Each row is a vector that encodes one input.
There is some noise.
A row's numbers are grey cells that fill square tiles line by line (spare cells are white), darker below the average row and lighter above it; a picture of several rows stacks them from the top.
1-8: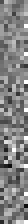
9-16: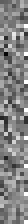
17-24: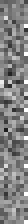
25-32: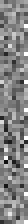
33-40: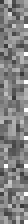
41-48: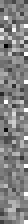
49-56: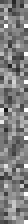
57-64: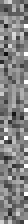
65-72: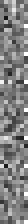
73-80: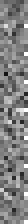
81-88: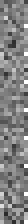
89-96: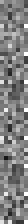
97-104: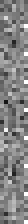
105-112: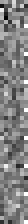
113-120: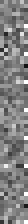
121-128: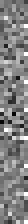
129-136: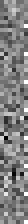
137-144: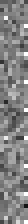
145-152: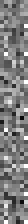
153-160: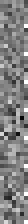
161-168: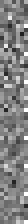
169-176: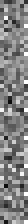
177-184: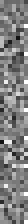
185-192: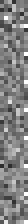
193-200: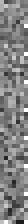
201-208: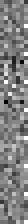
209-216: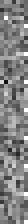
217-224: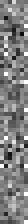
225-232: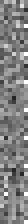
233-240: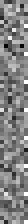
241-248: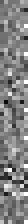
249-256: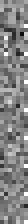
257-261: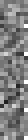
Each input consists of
either a point on an 11-point circle, or a point on a 13-point line.
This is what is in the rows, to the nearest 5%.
About 50% of them hold a point on an 11-point circle. The rest hold a point on a 13-point line.
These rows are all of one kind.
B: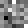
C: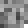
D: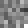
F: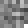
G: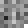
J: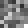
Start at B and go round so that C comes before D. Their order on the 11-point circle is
B, G, C, J, D, F.
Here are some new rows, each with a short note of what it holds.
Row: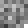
a point on an 11-point circle
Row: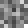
a point on an 11-point circle
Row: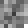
a point on a 13-point line
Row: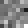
a point on an 11-point circle
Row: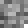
a point on an 11-point circle
